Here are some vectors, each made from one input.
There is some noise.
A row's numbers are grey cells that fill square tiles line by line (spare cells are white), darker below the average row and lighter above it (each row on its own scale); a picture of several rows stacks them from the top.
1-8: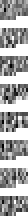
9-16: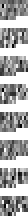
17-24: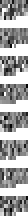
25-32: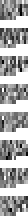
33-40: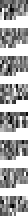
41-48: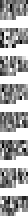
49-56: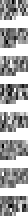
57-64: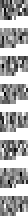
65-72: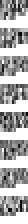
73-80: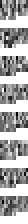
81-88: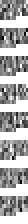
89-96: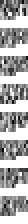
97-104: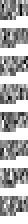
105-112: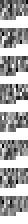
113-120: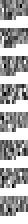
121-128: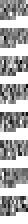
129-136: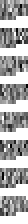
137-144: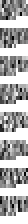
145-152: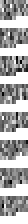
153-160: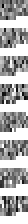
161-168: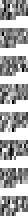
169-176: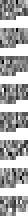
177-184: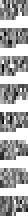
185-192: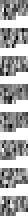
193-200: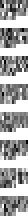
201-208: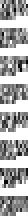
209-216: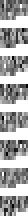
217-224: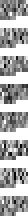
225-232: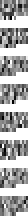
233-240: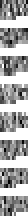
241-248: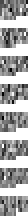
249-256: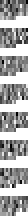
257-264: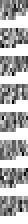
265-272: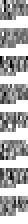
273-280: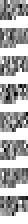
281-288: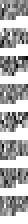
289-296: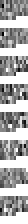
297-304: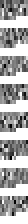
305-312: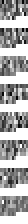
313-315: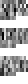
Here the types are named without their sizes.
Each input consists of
a true/false value, together with either a point on a circle, or a point on a line.
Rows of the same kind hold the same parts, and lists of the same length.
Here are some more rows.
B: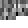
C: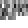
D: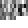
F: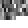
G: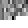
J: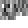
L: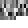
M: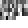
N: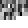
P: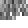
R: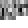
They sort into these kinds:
B, C, F, J, P, R
D, G, L, M, N

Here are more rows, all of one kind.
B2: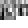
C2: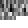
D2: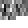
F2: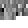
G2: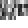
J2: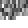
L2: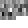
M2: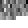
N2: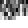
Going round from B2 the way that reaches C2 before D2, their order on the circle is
B2, G2, M2, N2, J2, C2, F2, D2, L2.
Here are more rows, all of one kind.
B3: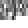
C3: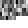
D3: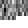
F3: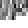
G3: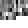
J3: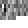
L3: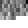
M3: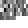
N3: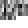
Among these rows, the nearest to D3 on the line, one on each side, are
J3 and N3.
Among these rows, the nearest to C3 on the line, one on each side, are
M3 and N3.
